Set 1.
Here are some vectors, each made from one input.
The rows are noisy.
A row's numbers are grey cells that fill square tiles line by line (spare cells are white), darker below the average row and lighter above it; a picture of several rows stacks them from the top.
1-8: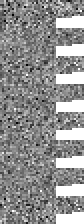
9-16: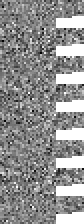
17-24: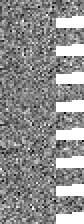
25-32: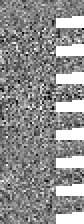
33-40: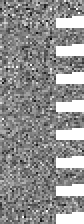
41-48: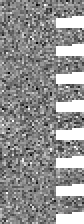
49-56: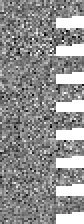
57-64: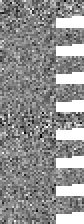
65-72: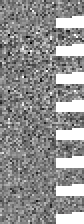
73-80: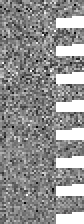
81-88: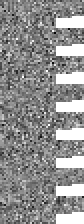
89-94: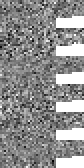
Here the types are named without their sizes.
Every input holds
either a point on a circle, or a point on a line.
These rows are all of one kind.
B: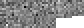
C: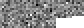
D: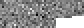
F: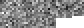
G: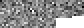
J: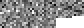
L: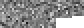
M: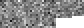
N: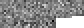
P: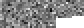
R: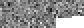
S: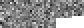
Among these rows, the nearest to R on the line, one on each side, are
F and P.
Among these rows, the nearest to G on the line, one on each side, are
B and J.
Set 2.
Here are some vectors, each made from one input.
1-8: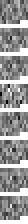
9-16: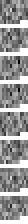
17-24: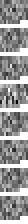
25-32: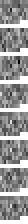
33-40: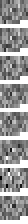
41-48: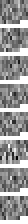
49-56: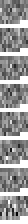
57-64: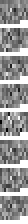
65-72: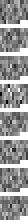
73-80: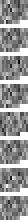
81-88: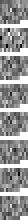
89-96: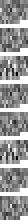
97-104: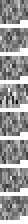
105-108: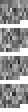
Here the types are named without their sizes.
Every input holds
a true/false value, together with either a fixed value, or a node of a tree.
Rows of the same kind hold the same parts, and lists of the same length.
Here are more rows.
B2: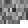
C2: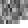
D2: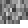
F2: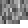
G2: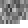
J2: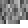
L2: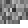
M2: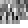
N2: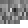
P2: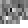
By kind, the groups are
B2, C2, D2, F2, G2, J2, L2, N2, P2
M2

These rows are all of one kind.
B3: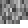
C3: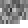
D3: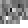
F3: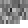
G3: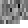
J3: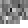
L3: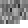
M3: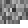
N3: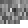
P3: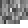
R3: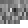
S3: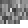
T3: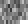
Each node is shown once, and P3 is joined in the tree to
C3 and T3.
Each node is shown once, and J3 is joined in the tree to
D3 and F3.
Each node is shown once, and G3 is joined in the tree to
M3.
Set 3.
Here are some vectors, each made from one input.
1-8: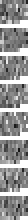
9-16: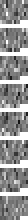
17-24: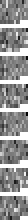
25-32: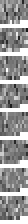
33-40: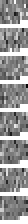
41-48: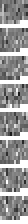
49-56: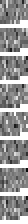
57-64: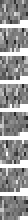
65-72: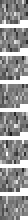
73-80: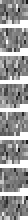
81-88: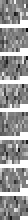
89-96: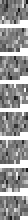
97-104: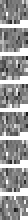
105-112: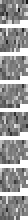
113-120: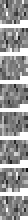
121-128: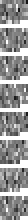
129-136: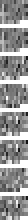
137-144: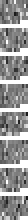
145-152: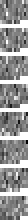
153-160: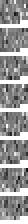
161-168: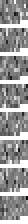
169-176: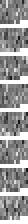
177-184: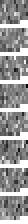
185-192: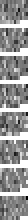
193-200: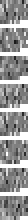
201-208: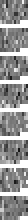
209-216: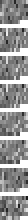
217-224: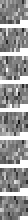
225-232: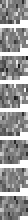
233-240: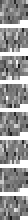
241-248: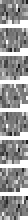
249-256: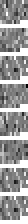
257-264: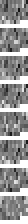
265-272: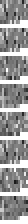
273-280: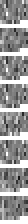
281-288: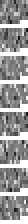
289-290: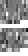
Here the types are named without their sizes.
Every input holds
a node of a tree and a true/false value.
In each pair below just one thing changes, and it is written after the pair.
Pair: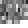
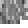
the node of the tree
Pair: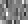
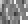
the true/false value
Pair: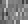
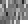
the node of the tree
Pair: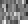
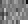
the true/false value
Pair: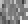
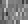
the node of the tree
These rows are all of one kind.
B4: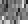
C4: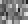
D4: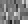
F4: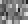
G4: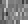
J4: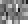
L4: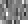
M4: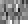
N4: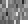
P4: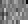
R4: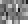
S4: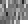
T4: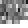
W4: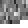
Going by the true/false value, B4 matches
D4, L4 and W4.
